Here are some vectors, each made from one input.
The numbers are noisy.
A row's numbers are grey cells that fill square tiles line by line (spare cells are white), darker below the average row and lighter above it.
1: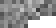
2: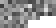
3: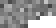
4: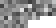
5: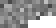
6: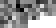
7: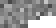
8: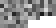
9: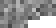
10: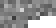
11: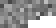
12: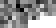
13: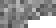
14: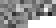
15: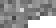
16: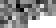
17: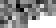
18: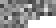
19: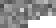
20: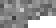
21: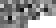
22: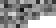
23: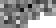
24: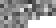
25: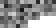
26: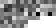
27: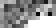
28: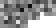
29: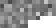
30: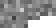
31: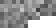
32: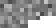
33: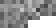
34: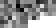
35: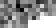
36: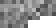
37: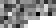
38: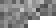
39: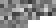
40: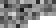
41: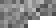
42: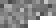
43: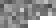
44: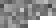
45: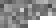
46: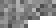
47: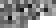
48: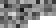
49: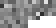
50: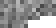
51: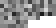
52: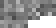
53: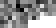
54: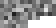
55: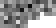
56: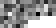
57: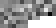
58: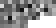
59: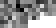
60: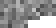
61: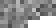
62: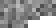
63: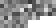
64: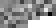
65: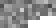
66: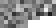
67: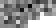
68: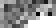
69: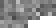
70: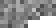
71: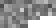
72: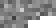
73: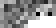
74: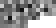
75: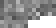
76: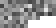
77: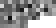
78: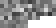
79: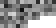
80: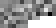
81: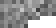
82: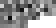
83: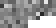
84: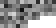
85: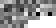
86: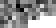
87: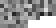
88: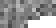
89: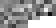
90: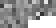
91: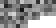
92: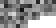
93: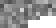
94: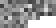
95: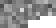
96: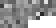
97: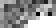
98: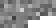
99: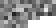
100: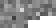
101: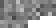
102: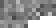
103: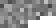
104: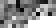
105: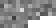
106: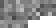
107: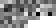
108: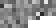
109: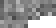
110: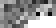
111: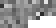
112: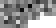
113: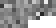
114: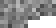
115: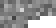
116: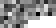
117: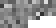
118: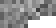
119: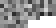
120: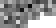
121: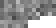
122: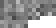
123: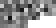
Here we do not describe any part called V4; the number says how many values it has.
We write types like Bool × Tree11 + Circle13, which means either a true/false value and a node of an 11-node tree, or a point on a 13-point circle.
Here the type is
Bool × (Line7 + V4).
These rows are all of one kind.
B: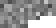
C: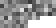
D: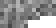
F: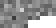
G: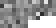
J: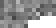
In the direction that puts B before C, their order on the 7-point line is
G, B, C, F, J, D.
